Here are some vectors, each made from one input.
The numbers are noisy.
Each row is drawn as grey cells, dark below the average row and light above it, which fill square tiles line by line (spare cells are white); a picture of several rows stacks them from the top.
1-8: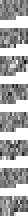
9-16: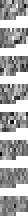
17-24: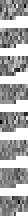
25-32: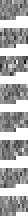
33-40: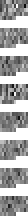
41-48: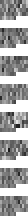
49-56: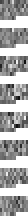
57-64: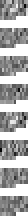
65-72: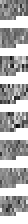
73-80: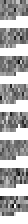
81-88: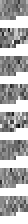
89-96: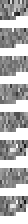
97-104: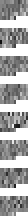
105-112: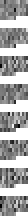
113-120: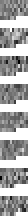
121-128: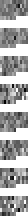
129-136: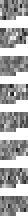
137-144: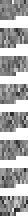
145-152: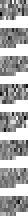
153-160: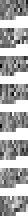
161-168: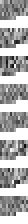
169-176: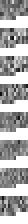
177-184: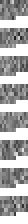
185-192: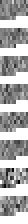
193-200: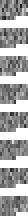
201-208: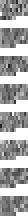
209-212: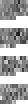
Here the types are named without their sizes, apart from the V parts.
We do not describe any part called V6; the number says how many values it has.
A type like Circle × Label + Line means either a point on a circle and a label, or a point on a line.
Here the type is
Bool × (Line + V6) + Circle.
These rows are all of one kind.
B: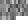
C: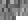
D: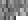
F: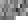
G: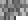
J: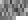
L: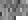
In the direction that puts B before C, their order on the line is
J, L, G, F, D, B, C.
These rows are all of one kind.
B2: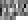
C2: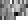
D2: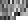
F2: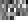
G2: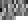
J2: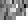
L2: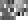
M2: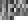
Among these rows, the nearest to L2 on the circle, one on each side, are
D2 and F2.
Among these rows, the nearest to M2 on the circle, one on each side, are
F2 and G2.
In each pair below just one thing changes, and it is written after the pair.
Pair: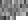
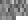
the true/false value
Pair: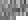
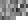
the place on the line
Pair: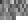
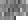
the place on the line
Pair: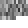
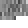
the place on the line
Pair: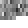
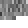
the true/false value
